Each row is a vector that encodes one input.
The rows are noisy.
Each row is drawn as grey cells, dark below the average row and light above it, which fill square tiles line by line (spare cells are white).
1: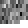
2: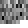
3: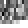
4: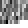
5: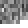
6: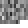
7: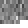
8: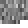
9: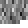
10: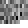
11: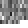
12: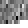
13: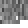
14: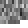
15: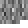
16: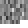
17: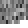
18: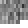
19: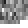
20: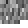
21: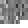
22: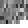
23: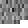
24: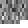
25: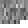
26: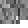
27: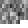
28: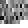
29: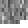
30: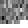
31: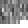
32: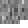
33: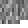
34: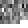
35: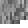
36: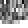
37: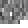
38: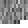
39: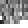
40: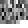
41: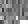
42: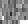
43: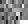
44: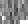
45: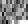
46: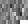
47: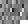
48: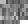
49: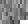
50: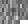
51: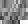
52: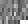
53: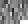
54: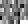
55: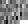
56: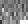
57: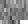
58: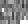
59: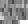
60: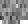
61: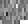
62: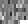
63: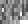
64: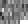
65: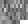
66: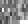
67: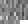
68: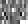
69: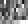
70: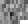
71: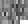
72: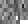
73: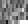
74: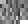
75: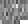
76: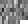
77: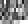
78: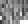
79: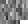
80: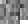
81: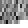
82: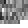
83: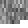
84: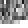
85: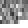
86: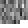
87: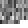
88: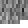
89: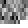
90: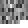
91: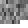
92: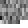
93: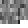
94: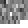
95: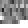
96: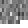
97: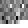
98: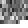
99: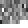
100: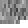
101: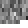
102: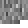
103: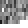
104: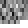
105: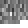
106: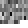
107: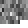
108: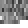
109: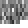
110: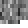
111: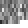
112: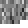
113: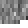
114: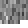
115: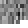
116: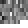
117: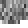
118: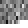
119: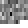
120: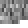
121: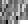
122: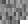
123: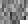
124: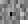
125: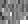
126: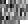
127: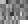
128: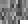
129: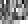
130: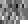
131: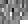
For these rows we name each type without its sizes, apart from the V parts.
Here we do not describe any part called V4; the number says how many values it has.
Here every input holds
a list of items, each a true/false value and a value of V4.
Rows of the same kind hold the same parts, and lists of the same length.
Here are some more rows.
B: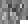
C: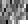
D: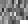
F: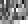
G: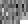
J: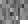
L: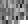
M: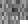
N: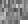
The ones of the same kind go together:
B, D, J, M, N
C, L
F
G

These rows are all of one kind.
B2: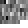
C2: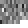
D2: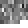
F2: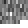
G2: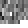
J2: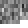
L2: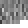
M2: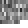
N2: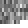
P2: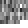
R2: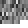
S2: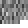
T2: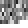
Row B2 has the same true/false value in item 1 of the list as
M2, N2, P2 and T2.
